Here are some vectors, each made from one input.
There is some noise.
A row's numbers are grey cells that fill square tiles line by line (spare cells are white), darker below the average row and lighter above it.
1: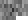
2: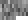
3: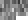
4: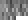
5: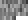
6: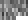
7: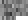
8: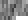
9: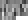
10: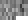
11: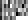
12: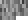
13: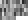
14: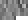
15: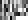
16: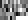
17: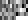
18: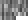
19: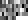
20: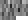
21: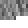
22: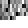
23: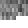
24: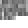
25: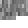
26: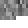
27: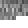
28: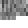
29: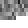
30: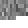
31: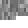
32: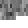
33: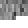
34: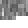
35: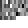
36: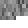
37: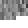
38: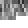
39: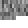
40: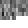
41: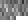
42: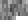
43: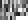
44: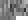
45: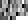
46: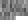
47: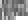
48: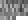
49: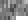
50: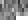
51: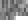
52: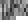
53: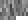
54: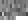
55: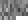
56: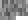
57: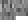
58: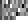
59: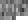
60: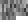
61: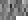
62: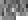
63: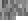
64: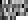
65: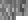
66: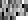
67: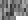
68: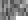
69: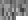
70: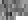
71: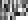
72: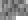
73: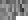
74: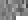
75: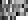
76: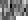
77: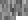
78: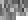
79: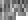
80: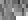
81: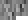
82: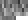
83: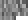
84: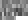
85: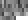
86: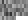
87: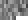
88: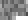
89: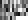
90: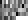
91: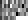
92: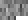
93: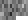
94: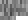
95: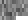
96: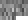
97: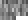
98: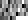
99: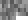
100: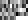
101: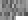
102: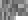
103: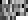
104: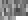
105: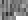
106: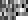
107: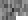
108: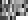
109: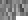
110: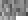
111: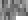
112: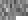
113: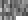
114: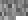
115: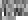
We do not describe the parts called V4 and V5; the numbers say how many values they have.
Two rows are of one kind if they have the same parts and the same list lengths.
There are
3 kinds of row.
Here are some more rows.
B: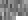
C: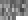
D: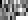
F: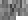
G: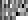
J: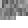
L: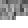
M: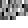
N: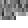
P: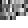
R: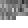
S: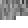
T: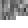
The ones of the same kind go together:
B, F, J, T
C, L, N, R, S
D, G, M, P

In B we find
a point on each of two 6-point lines.
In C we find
a point on a 6-point line and a value of V4.
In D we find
a value of V5.
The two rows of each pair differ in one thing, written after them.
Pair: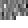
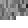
the place on the 6-point line
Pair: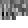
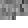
the place on the 6-point line
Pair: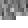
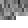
the place on the 6-point line
